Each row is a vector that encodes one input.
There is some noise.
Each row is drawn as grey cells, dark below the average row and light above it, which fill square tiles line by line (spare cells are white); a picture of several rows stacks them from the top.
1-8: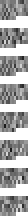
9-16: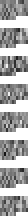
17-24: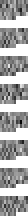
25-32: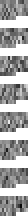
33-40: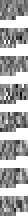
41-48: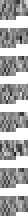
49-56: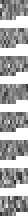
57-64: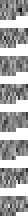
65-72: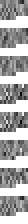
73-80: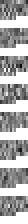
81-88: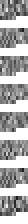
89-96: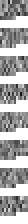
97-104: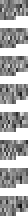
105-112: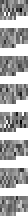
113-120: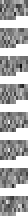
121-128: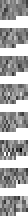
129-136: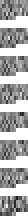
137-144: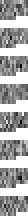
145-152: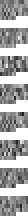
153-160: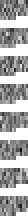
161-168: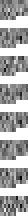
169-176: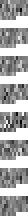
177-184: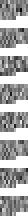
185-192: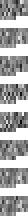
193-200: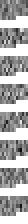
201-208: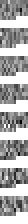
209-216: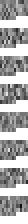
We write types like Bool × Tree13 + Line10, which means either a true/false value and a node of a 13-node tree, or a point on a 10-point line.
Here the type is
(Label5 + Line7) × Line7.
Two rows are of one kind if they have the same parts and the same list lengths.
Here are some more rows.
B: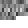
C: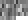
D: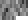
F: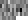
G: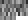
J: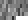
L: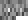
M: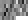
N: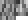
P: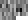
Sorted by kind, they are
B, D, F, J, L, M, P
C, G, N

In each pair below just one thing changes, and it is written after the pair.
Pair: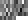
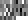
the place on the 7-point line
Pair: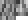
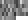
the place on the 7-point line
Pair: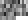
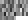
the label
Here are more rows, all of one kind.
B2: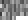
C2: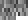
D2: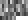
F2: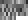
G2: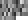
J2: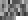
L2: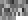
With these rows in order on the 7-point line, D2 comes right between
B2 and J2.
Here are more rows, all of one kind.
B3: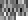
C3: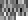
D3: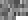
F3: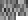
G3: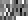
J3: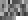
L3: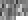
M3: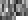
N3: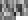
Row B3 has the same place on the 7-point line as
C3, G3 and N3.
